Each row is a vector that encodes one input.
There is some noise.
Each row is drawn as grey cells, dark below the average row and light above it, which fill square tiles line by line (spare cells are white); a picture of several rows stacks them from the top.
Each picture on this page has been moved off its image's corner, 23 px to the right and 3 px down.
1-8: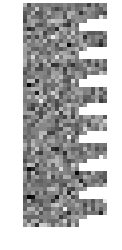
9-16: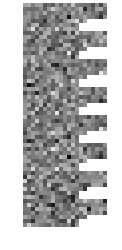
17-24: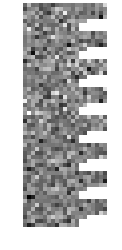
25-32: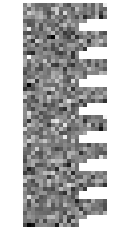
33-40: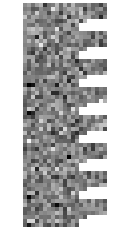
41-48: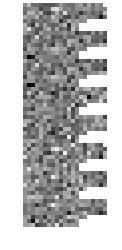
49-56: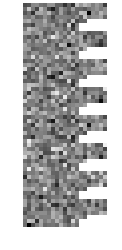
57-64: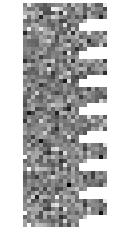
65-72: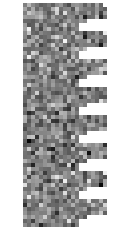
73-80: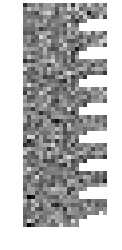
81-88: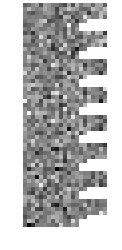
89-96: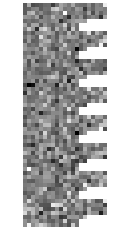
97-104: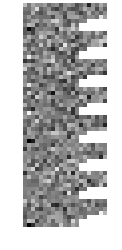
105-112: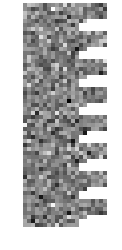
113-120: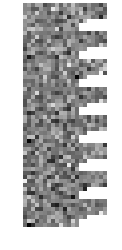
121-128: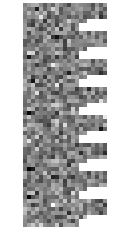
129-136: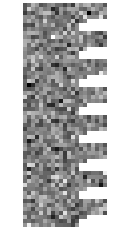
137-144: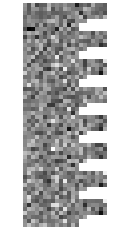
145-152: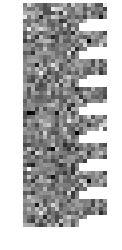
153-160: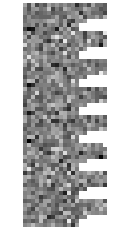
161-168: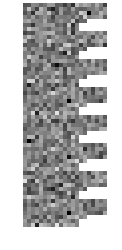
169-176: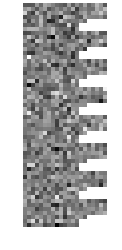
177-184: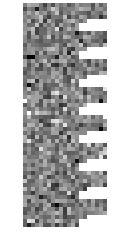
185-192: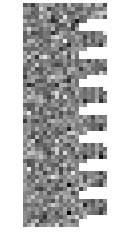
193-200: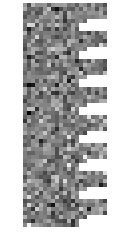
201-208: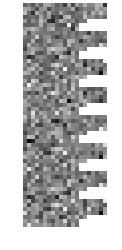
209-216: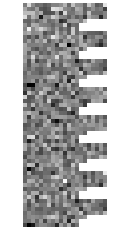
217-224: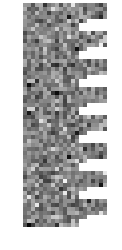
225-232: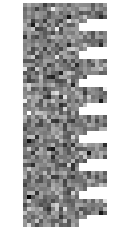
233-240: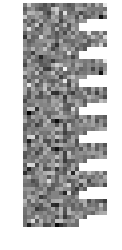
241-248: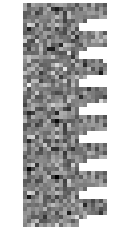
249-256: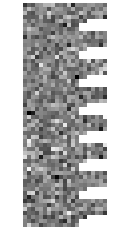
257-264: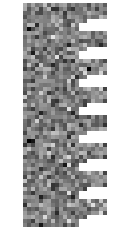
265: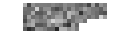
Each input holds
either one of 5 labels and a point on a 6-point line, or a point on an 8-point line, or a point on a 10-point line and a true/false value.
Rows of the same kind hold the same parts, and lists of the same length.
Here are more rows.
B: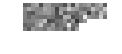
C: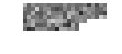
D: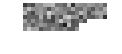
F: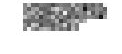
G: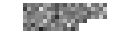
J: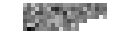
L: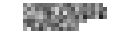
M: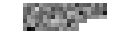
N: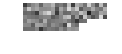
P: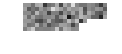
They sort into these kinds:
B, D, G, N
C, J, M
F, L, P

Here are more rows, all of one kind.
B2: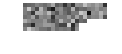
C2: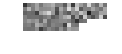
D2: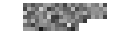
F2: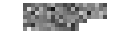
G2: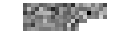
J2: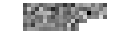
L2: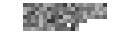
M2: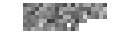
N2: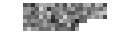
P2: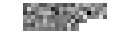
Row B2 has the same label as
F2, G2, J2 and P2.
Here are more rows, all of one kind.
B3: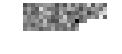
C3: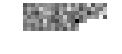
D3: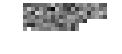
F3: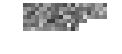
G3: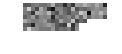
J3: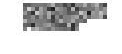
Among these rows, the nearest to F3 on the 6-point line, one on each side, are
B3 and G3.
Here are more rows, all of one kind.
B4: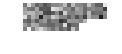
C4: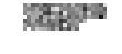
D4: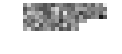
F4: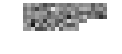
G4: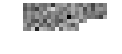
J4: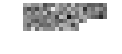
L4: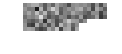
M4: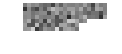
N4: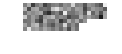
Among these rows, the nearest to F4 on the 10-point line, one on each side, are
D4 and M4.
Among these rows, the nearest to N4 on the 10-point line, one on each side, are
C4 and J4.
